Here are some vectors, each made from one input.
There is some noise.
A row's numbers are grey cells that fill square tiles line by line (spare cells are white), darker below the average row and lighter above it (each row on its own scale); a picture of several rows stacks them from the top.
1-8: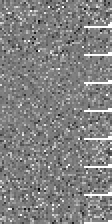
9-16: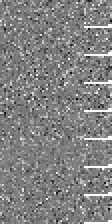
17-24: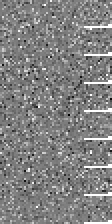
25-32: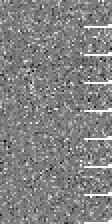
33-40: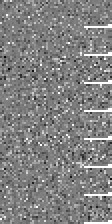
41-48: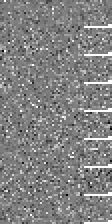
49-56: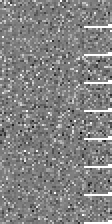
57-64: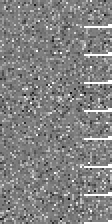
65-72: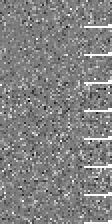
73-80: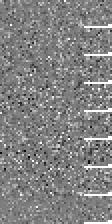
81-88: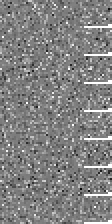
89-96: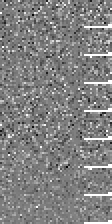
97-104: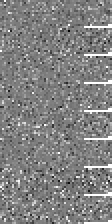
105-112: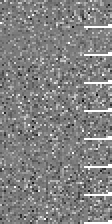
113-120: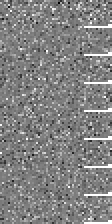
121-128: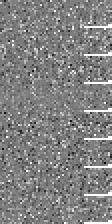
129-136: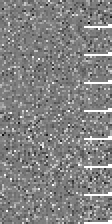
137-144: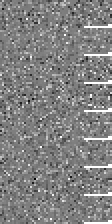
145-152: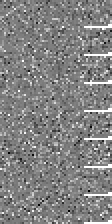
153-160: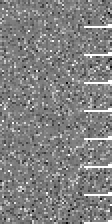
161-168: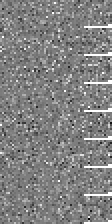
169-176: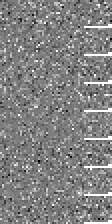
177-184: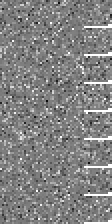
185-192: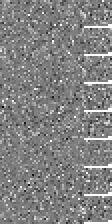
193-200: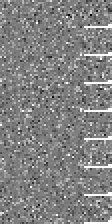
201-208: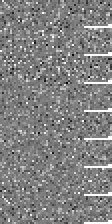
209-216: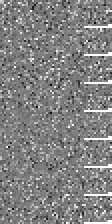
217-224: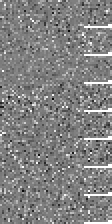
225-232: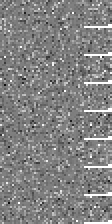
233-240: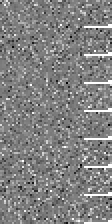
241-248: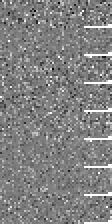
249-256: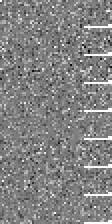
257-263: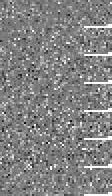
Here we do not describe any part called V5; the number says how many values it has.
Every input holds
three true/false values and a value of V5, together with either a point on a 19-point circle, or a fixed value.
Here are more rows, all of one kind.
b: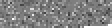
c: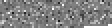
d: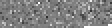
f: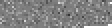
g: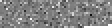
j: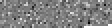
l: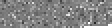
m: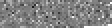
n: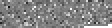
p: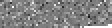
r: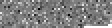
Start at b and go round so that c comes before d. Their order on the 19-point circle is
b, g, j, c, m, d, l, n, p, r, f.
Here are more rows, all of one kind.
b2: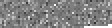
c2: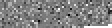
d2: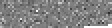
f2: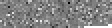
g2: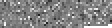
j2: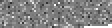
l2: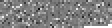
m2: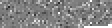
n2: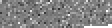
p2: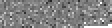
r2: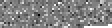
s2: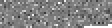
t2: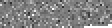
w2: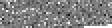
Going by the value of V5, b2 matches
f2, g2, j2 and p2.
